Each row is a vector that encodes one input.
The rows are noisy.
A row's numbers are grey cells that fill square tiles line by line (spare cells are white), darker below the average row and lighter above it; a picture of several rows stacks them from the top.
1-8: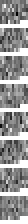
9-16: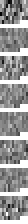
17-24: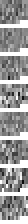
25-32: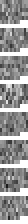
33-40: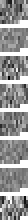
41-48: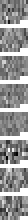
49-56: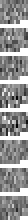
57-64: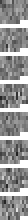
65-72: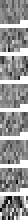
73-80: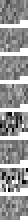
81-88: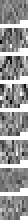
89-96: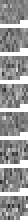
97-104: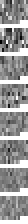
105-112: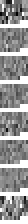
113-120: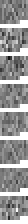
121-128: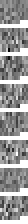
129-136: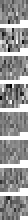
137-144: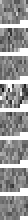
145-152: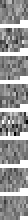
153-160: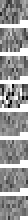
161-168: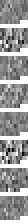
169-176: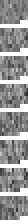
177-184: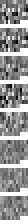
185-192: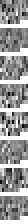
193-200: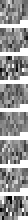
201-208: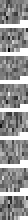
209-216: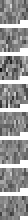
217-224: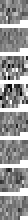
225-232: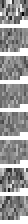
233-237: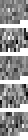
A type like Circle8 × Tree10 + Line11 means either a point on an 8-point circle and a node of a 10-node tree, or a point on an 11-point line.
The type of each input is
(Circle13 + Label9) × Line6.
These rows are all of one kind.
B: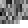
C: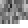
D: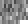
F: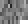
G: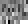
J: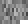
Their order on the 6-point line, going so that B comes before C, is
J, B, G, D, C, F.
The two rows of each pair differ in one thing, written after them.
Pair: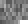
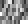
the place on the 6-point line
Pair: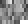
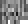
the place on the 6-point line
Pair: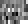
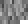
the place on the 13-point circle
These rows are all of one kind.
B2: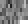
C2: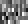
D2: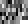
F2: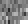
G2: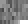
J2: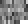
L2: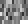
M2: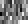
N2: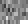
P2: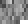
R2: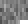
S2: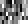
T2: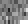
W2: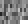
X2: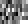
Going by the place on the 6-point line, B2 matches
J2, P2, W2 and X2.
